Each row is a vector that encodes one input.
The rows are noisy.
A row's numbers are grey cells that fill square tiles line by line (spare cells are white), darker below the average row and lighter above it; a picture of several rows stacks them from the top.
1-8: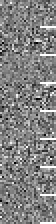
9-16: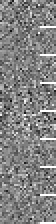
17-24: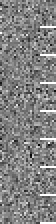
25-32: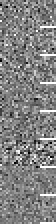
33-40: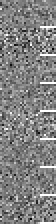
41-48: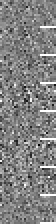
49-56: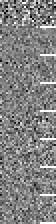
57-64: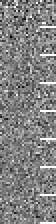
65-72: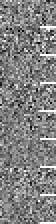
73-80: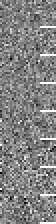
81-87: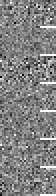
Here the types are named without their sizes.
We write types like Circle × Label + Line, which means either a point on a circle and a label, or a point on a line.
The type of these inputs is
Label + Line + Tree.
